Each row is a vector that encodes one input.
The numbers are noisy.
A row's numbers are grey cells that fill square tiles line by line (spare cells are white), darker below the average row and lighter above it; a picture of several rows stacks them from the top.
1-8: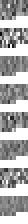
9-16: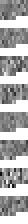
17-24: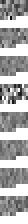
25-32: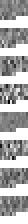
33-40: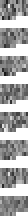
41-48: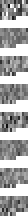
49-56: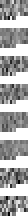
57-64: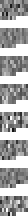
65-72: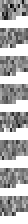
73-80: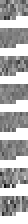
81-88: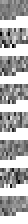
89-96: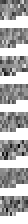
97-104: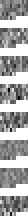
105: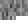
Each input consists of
three true/false values, together with either a point on a 6-point line, or a node of a 7-node tree.
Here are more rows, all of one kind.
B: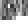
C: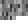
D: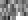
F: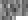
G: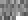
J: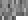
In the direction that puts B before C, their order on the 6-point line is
B, G, C, D, F, J.
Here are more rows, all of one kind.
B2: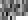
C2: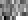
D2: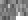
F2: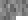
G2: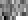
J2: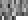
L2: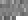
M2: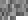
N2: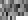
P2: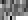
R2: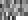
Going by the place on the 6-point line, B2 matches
J2, M2, P2 and R2.
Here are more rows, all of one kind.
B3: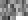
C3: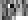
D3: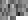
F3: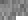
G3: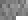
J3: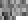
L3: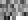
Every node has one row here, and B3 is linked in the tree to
G3.
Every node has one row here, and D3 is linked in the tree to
J3.
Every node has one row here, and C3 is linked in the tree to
L3.
